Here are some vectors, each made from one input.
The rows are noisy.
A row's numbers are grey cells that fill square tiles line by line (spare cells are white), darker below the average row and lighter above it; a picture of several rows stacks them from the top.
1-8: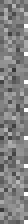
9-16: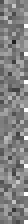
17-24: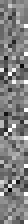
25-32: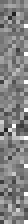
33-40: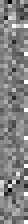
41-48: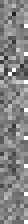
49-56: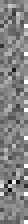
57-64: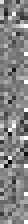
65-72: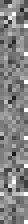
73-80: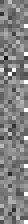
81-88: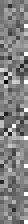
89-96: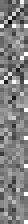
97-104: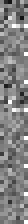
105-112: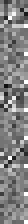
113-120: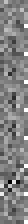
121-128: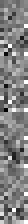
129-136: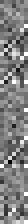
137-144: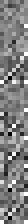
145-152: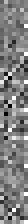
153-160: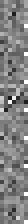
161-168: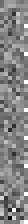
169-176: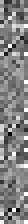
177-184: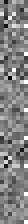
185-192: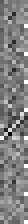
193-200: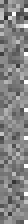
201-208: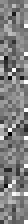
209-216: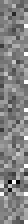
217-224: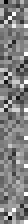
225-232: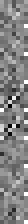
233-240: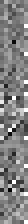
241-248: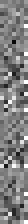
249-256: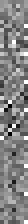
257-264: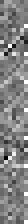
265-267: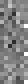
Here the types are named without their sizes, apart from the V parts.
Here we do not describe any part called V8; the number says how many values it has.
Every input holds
either four true/false values and two values of V8, or a list of items, each a point on each of two lines.
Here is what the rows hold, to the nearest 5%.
About 70% of them hold four true/false values and two values of V8. The rest are lists of items, each a point on each of two lines.
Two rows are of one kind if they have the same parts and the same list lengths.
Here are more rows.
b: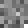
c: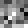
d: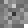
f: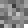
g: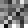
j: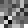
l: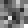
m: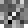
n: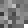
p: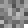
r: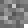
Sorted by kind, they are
b, d, f, n, p, r
c
g, j, m
l

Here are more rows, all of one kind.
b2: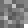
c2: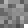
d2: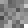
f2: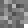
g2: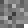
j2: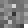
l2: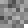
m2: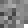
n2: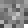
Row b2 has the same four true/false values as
f2 and g2.
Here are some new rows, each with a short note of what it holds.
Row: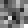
the empty list
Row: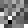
a list of one item
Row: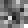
the empty list
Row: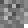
four true/false values and two values of V8
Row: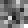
the empty list
